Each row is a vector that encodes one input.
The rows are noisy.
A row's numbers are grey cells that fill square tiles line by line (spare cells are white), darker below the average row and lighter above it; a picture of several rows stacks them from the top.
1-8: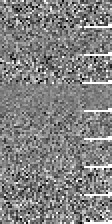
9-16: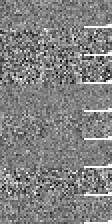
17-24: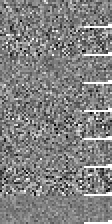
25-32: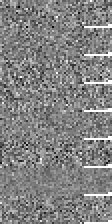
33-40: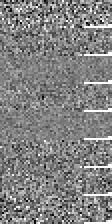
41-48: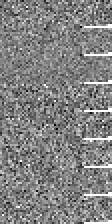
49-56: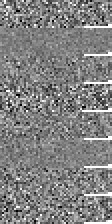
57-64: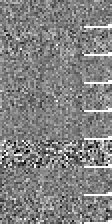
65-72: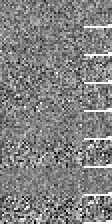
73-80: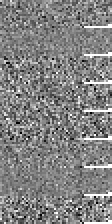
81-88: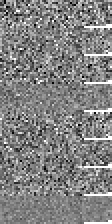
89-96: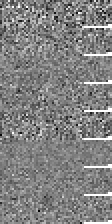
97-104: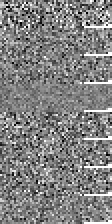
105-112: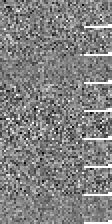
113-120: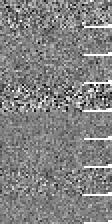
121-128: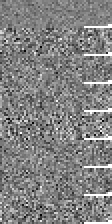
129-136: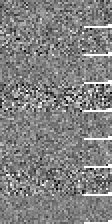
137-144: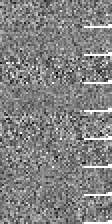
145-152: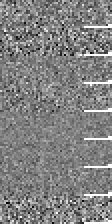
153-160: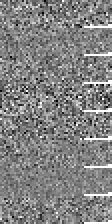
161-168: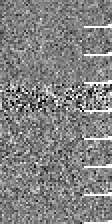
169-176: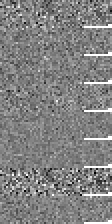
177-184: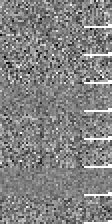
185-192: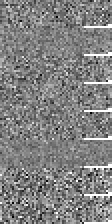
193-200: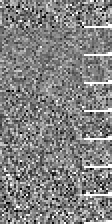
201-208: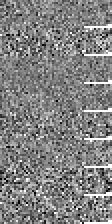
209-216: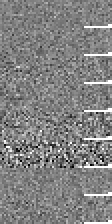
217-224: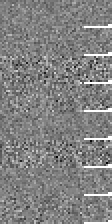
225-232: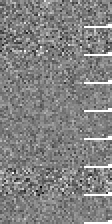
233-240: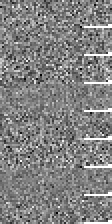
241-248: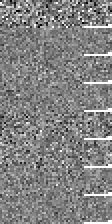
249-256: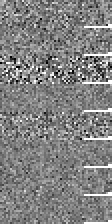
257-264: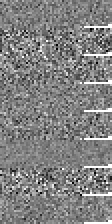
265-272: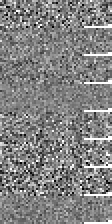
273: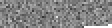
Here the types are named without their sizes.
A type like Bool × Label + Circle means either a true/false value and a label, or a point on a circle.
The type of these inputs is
Line + List(Circle + Line).
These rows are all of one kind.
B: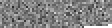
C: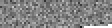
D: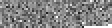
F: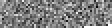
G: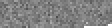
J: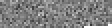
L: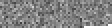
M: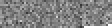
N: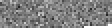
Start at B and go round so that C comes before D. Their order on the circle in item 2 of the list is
B, L, G, M, C, F, J, N, D.
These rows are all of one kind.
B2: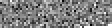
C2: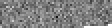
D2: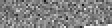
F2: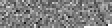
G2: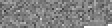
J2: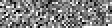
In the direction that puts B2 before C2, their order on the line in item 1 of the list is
D2, B2, J2, G2, C2, F2.
